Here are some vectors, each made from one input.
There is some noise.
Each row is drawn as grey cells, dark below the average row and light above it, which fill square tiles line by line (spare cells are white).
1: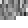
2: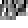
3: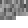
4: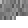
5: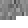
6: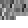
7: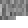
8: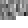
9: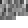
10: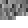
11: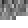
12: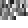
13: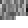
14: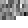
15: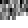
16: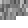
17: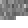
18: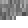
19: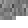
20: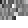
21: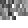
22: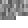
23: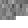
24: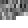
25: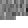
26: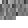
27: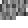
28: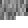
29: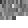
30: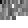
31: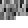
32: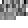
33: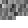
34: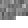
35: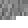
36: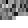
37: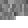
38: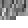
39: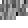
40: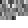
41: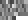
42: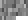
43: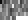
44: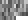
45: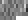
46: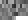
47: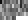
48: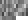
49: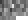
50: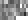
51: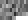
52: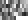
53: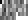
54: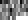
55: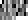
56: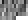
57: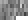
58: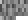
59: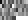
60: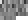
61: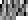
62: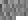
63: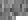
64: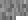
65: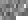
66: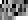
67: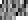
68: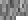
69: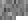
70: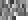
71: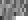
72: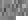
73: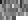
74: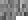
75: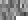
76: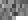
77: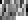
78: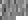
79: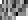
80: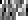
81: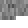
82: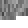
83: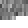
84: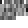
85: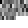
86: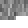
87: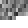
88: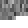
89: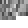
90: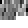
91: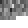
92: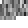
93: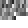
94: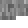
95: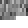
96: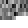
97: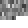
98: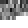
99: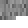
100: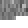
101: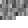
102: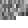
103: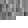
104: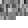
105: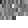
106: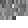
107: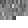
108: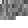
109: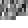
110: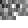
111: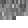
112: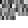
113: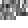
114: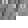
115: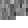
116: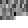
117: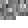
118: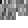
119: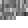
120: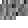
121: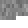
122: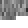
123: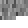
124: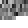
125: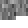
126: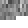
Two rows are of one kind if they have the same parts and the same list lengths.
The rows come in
2 kinds.
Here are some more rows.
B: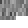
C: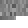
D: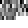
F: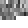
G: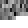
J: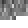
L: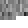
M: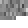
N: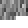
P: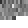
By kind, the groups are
B, C, F, G, L, M, N
D, J, P

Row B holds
a node of a 13-node tree and four true/false values.
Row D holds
a node of an 8-node tree.
